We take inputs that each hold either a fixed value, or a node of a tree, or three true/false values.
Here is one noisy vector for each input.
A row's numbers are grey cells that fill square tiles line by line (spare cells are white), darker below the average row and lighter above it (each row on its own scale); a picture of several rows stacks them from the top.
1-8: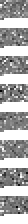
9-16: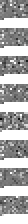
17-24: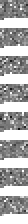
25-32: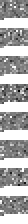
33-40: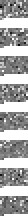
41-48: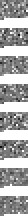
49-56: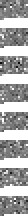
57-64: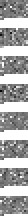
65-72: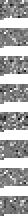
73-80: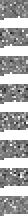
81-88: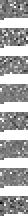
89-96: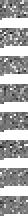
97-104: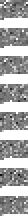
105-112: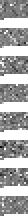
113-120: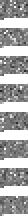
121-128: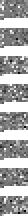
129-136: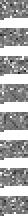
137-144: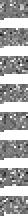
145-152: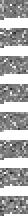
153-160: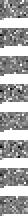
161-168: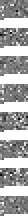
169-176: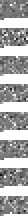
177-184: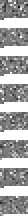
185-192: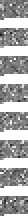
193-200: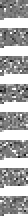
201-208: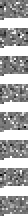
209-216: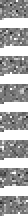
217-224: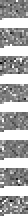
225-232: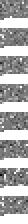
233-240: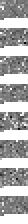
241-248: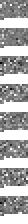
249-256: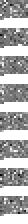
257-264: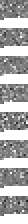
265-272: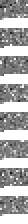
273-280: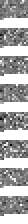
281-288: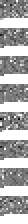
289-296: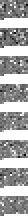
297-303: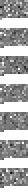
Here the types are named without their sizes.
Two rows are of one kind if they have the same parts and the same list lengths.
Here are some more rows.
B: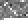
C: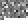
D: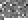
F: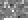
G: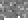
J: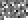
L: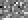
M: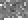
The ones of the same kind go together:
B, F, L
C, J
D, G, M

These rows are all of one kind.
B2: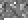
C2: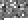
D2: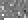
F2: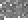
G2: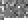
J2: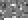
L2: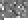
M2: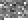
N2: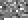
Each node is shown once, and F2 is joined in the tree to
L2 and M2.
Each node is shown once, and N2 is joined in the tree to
C2 and J2.
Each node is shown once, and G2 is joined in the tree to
D2 and L2.
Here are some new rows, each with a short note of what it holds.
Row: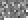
a fixed value
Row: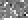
three true/false values
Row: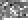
three true/false values
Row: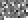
a fixed value
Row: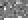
three true/false values
